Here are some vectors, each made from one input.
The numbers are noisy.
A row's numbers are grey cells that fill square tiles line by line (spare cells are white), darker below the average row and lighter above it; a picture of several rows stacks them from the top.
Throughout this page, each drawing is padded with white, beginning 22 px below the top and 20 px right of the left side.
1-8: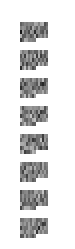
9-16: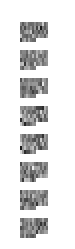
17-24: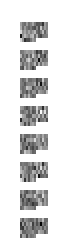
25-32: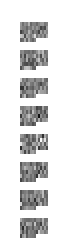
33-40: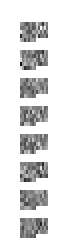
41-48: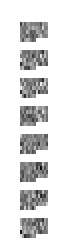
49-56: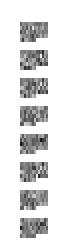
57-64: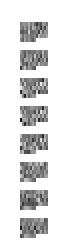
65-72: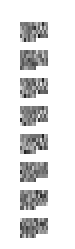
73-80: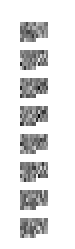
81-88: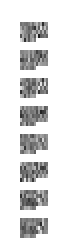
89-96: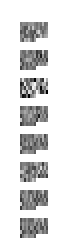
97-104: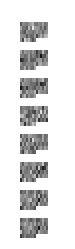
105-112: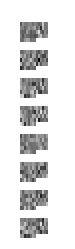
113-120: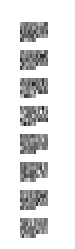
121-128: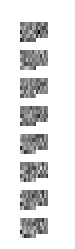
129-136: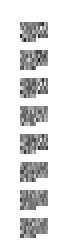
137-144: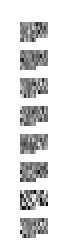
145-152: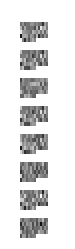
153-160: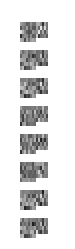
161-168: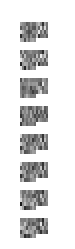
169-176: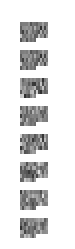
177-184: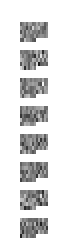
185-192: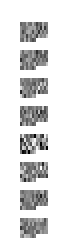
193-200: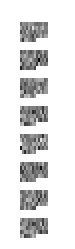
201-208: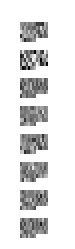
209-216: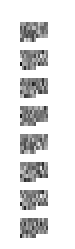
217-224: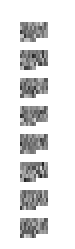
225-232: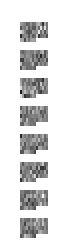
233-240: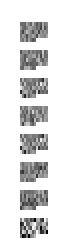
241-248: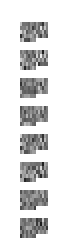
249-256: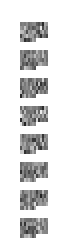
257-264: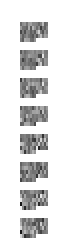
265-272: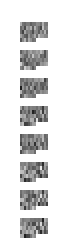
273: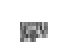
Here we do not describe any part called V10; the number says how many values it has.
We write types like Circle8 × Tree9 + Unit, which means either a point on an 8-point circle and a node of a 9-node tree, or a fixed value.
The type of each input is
List2(Bool × V10).
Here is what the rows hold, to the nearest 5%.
All of them are lists of up to two items, each a true/false value and a value of V10: a few are empty, 35% hold one and 65% two.
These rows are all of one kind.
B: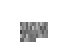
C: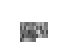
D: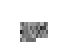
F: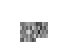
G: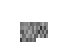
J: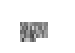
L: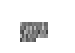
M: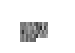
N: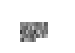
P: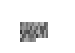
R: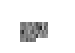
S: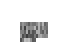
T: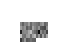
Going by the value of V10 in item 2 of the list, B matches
C, D, G and P.
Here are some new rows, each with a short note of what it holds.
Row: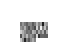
a list of one item
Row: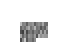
a list of two items
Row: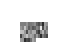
a list of one item
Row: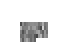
a list of two items
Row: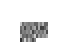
a list of two items
